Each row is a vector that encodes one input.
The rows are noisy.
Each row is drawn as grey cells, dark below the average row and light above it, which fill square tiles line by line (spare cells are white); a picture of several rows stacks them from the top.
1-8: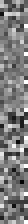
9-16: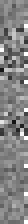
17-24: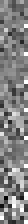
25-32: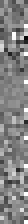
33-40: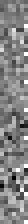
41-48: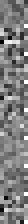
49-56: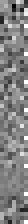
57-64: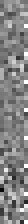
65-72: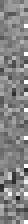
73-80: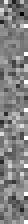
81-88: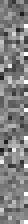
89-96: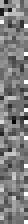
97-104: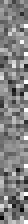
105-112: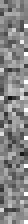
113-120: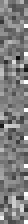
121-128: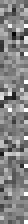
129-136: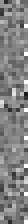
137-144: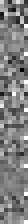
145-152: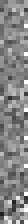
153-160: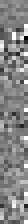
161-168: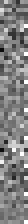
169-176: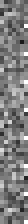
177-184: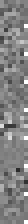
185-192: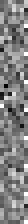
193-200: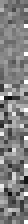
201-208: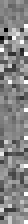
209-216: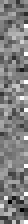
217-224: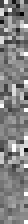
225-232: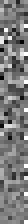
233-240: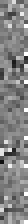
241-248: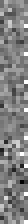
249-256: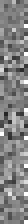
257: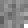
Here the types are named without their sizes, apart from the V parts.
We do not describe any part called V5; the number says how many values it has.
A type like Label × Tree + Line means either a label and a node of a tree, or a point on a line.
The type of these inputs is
List(Bool × V5).
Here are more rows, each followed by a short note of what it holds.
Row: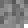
a list of two items
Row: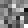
the empty list
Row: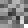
the empty list
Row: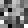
the empty list
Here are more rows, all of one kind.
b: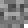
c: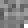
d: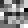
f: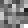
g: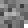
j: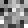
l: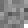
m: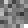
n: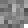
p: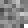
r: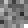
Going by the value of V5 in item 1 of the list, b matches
c, d, g and l.
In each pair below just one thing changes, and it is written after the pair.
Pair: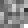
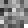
the true/false value in item 1 of the list
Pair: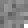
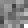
the true/false value in item 1 of the list
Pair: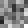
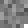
the true/false value in item 1 of the list
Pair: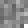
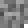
the true/false value in item 1 of the list
